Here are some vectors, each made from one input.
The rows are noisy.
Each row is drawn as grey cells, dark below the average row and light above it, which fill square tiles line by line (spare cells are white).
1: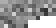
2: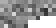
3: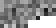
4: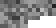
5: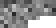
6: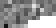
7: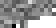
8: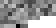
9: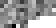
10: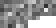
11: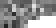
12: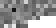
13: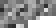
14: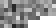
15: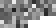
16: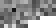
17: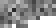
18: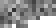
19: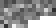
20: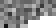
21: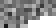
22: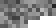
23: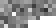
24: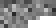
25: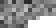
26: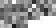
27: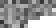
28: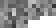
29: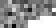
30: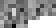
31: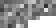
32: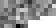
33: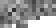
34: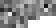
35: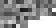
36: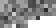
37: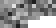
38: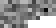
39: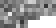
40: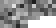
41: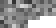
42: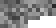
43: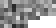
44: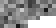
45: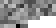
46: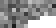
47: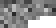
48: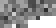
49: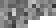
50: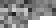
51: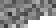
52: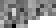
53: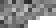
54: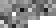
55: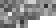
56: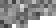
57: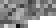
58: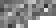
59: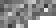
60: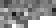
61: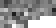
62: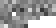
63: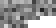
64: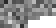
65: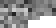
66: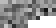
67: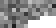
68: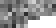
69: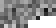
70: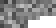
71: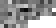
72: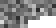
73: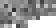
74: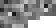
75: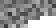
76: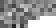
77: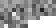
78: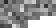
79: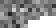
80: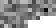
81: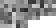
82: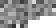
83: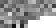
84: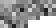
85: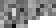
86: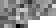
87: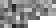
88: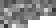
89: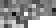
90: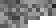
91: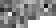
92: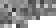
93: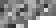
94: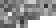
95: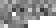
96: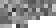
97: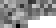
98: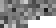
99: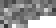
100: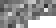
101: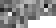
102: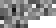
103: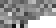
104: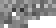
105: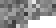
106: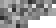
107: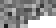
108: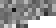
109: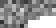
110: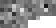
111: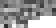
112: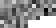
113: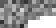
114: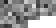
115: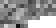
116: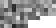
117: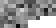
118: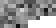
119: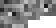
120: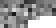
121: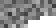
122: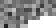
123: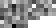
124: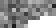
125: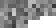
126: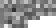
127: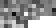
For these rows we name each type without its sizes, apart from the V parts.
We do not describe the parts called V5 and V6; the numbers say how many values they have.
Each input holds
a true/false value and a value of V5, together with either a node of a tree, or a value of V6.
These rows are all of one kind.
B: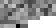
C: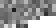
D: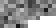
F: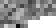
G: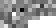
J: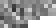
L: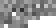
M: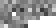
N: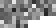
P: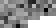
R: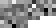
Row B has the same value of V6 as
C, M and N.
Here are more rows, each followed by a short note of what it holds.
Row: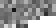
a true/false value, a value of V5 and a value of V6
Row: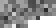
a true/false value, a value of V5 and a value of V6
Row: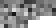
a node of a tree, a true/false value and a value of V5
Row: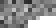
a node of a tree, a true/false value and a value of V5
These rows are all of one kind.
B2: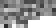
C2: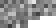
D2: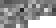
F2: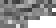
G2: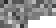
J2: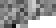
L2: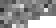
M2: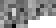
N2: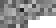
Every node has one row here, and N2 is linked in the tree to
G2.
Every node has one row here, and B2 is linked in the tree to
D2.
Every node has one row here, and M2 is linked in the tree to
J2.
